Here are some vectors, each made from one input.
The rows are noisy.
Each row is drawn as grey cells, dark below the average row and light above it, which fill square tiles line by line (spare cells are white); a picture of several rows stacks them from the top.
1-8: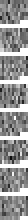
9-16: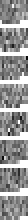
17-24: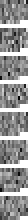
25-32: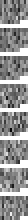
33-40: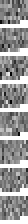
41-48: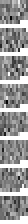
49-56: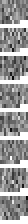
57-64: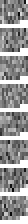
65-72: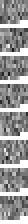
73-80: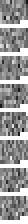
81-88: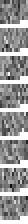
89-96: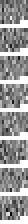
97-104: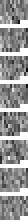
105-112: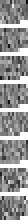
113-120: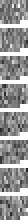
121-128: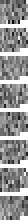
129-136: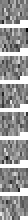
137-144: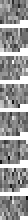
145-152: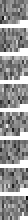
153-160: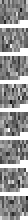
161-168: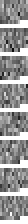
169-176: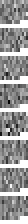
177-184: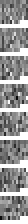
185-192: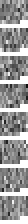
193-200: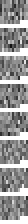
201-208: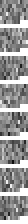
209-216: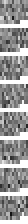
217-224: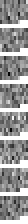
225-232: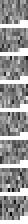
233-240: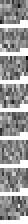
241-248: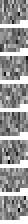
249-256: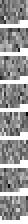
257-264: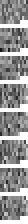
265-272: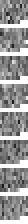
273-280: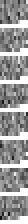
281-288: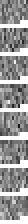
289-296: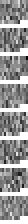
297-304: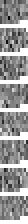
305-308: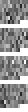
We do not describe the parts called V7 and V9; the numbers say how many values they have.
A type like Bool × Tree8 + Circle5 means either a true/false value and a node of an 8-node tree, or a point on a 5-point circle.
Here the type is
(Circle8 + Unit) × (Line8 + V9) × V7.
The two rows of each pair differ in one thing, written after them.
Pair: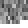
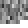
the place on the 8-point circle
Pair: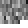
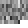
the place on the 8-point circle
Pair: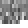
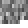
the place on the 8-point circle
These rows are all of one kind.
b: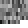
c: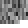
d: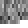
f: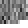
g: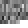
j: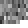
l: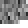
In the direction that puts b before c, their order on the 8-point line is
b, j, c, l, d, g, f.
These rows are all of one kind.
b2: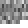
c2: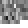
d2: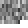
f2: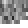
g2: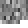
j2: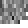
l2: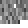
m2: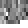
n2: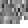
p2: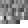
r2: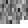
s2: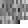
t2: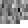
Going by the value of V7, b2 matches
c2, f2 and p2.
